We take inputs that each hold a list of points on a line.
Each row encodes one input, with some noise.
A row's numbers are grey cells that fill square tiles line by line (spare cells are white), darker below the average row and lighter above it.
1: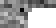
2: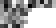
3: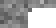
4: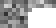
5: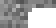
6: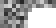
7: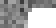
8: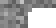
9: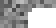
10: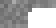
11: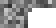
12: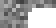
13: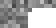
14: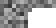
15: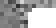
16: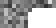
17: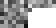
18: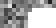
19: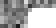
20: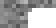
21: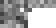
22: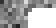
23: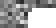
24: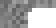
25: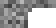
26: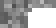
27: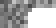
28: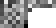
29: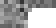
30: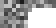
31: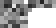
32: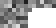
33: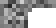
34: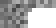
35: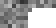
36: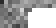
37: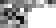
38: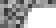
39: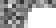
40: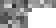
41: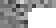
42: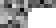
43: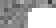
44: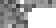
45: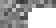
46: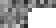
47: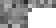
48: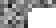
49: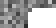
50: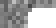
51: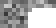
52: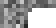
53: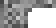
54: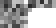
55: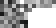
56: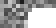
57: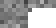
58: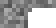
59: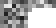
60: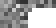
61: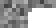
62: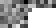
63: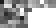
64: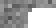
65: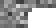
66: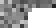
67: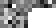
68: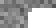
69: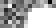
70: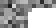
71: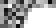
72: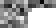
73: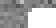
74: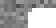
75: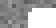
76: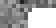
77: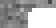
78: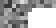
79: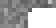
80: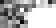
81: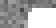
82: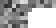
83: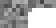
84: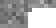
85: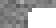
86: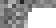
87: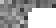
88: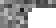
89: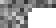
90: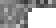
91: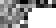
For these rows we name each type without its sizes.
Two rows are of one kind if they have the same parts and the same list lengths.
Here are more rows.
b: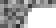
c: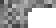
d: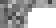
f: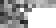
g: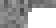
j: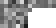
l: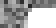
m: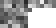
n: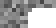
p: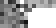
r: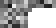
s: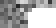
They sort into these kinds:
b, l
c, r
d, f, g, m, n
j, p, s

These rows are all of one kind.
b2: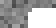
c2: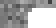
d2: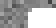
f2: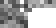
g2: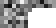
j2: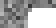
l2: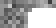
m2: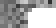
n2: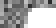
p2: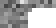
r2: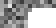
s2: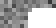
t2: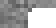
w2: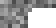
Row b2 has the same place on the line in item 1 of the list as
d2, s2 and w2.
